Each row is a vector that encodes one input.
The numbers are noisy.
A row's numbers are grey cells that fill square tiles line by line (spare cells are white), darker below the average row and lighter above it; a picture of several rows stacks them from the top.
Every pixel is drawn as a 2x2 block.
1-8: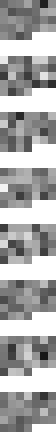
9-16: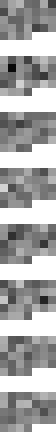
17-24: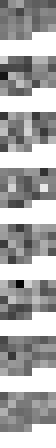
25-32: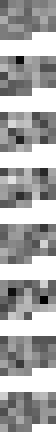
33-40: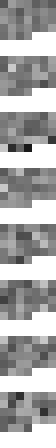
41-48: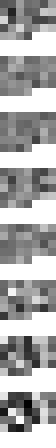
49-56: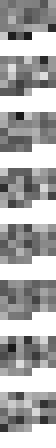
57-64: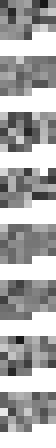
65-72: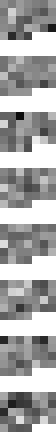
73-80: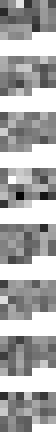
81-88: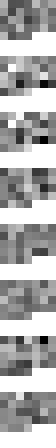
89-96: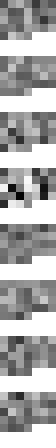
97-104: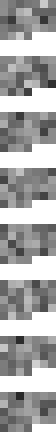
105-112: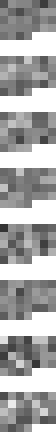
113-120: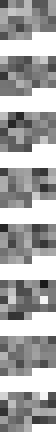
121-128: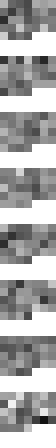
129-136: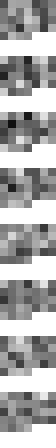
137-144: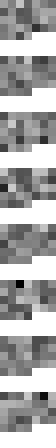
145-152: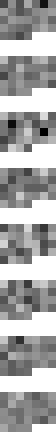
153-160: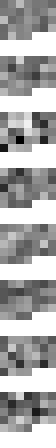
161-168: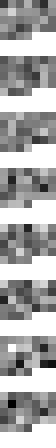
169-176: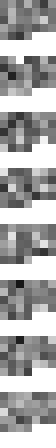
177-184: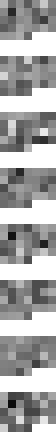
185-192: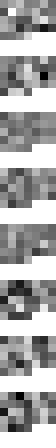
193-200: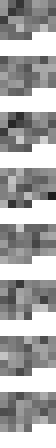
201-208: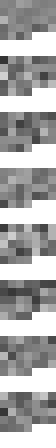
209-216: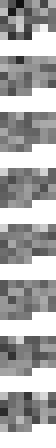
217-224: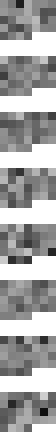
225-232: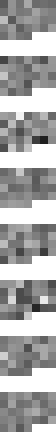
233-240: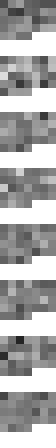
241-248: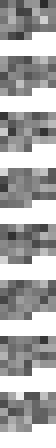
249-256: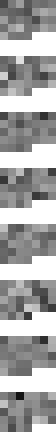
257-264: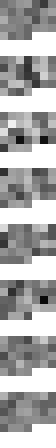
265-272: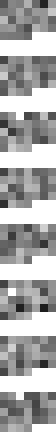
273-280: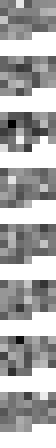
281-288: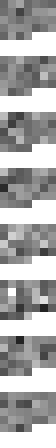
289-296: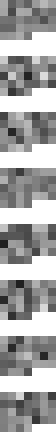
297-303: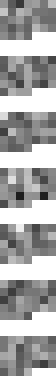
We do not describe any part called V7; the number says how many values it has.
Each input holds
a list of up to two items, each a true/false value and a value of V7.
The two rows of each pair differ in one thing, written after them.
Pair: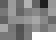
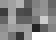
the value of V7 in item 2 of the list
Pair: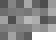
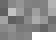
the true/false value in item 1 of the list
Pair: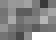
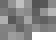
the true/false value in item 1 of the list
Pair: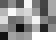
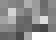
the value of V7 in item 2 of the list
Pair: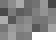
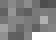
the true/false value in item 2 of the list
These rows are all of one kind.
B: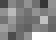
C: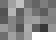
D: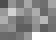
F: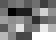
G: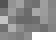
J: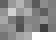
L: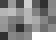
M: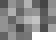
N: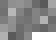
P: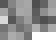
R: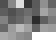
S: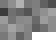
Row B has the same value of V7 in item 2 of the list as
C, M, R and S.
